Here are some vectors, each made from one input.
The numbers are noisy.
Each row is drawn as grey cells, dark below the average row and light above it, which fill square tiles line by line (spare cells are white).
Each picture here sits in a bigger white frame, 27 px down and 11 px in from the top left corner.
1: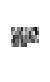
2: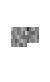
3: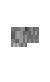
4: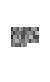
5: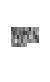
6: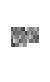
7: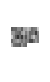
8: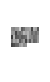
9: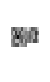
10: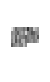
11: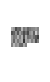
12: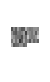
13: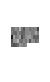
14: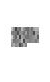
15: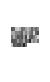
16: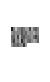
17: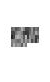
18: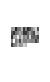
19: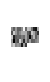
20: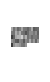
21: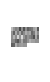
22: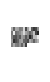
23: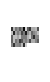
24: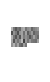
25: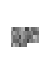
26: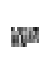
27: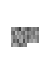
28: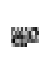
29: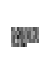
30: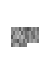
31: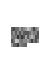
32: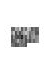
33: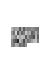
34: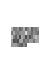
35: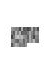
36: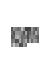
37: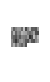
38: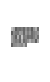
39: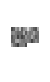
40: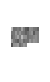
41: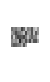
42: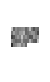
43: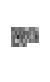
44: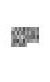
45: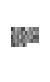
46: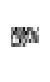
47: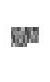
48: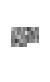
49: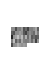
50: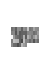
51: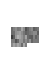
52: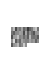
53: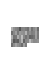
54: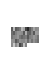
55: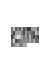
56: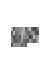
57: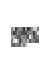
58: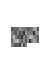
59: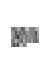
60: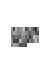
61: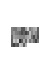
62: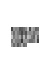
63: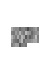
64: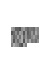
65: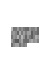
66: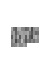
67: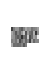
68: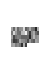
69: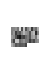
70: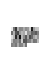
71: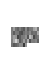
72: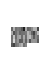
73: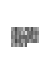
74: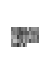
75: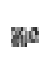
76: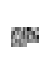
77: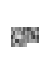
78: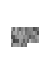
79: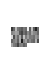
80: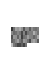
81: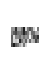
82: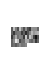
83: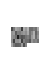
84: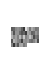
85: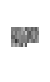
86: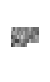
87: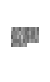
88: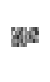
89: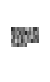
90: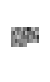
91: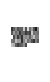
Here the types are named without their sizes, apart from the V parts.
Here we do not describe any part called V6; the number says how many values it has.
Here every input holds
either a point on a circle and a value of V6, or a point on a line.
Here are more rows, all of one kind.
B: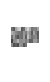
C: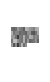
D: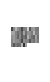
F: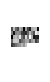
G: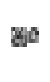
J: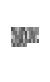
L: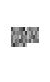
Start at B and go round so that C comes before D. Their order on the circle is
B, G, C, J, L, D, F.
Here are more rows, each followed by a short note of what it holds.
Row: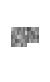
a point on a line
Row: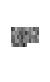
a point on a circle and a value of V6
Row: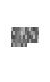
a point on a line
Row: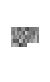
a point on a line
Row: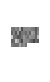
a point on a circle and a value of V6
